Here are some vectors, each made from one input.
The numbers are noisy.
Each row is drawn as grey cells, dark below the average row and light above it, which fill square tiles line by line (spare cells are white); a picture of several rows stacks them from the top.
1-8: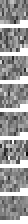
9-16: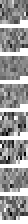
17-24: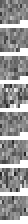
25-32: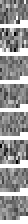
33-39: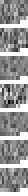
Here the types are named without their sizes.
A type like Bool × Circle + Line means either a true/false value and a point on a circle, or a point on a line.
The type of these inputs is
Line.
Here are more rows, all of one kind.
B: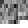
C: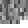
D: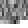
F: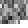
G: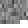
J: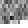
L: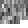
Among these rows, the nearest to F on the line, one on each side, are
G and J.
